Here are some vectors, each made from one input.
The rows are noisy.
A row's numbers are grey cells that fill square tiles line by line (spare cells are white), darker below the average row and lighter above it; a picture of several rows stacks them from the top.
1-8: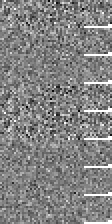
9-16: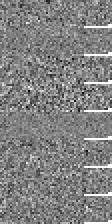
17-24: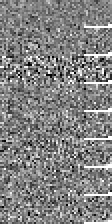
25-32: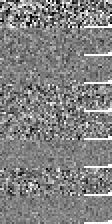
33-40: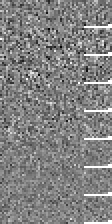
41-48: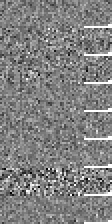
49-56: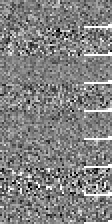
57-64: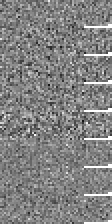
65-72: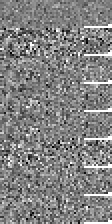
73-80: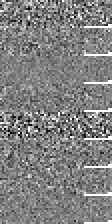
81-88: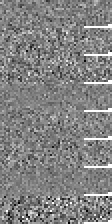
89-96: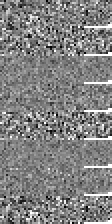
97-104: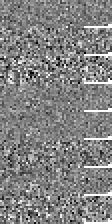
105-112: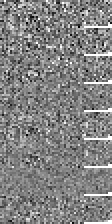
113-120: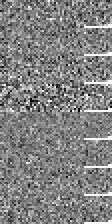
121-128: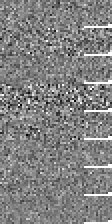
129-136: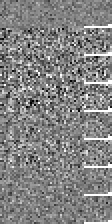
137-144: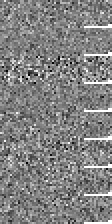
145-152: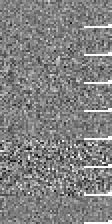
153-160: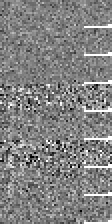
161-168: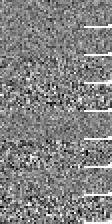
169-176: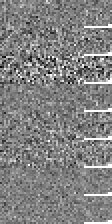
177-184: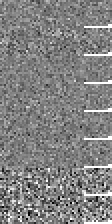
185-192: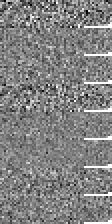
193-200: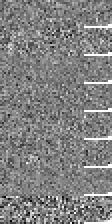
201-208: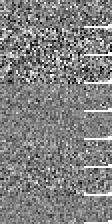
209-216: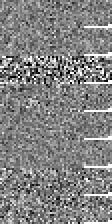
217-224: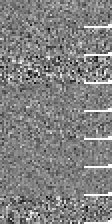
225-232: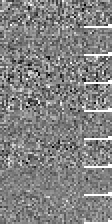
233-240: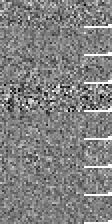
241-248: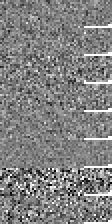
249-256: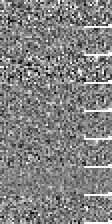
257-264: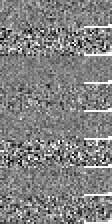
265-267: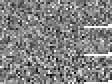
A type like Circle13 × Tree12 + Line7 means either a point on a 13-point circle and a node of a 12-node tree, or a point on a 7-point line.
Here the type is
Line10 × Tree12 × (Tree12 + Unit).
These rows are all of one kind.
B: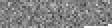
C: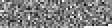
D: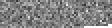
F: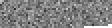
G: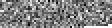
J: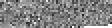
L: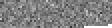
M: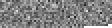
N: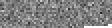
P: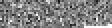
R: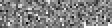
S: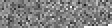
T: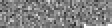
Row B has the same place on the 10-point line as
G, L, M and P.
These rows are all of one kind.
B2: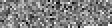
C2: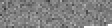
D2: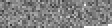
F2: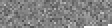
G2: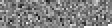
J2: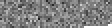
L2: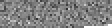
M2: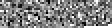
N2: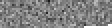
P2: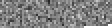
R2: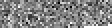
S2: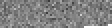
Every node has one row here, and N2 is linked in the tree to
S2.
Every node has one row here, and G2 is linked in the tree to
F2 and R2.
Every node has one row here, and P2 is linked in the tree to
J2.
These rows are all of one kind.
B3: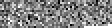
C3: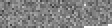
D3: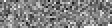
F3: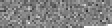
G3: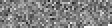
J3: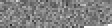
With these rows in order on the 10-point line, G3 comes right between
B3 and D3.
